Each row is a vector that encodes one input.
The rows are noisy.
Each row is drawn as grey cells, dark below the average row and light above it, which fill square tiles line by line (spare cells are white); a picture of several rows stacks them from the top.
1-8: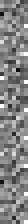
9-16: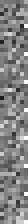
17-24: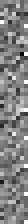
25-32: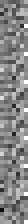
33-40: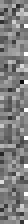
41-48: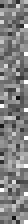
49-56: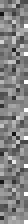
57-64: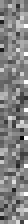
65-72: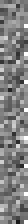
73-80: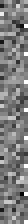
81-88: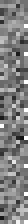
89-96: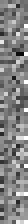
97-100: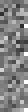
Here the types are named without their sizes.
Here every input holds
a point on a line and a true/false value.
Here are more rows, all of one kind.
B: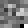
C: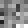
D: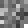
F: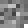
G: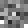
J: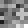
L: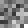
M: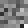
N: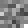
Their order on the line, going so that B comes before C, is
B, M, L, J, C, N, F, D, G.
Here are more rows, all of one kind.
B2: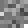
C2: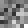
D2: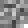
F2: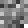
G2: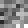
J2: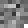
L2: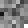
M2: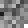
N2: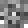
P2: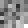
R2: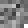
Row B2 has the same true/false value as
D2, F2 and N2.
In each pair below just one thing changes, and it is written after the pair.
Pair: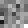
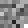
the true/false value
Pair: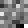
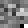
the true/false value
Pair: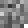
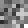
the true/false value
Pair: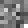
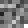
the true/false value
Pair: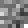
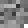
the true/false value
